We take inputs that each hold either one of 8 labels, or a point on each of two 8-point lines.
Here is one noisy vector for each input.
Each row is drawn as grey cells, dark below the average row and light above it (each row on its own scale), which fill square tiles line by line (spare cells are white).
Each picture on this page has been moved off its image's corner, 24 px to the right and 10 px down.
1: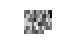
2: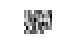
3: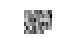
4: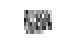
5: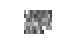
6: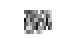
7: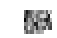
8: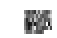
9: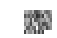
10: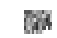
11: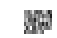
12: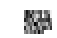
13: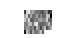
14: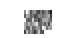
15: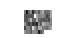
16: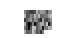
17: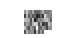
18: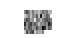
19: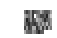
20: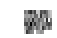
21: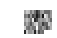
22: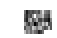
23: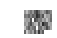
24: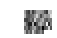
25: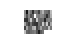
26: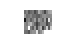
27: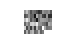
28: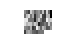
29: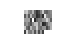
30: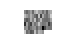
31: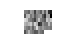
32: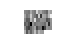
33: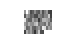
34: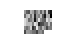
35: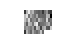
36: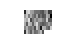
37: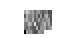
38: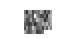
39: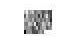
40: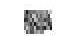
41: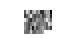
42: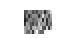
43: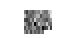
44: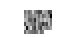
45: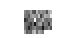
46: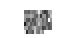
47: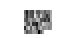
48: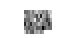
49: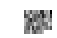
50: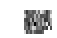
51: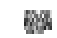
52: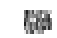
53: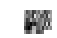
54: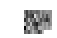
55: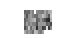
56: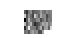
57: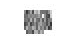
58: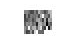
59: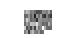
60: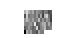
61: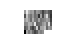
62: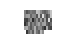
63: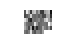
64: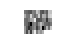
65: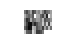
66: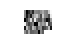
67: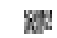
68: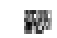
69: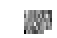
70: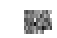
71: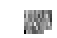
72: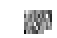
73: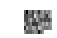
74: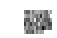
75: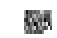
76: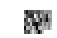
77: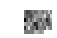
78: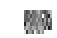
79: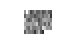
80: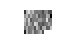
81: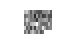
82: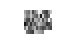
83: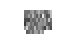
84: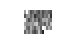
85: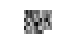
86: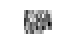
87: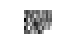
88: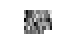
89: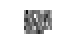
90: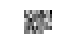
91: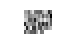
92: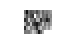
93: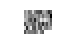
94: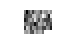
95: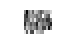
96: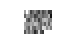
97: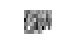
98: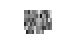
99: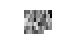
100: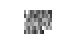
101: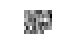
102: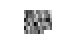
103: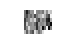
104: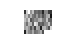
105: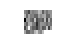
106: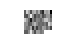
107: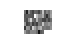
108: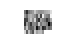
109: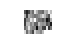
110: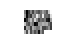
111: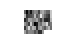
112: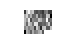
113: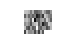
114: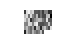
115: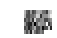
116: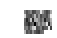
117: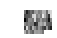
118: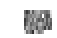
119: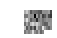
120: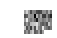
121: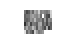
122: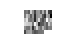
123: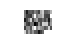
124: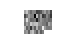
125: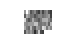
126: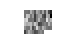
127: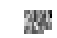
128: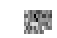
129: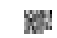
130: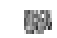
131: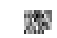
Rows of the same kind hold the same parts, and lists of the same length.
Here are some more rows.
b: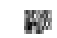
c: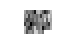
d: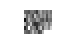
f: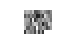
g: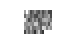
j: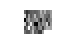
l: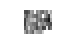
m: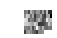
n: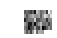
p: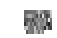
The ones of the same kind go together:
b, c, d, j, l, n, p
f, g, m

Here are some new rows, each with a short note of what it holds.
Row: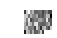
one of 8 labels
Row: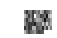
a point on each of two 8-point lines
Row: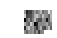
a point on each of two 8-point lines
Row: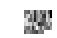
one of 8 labels
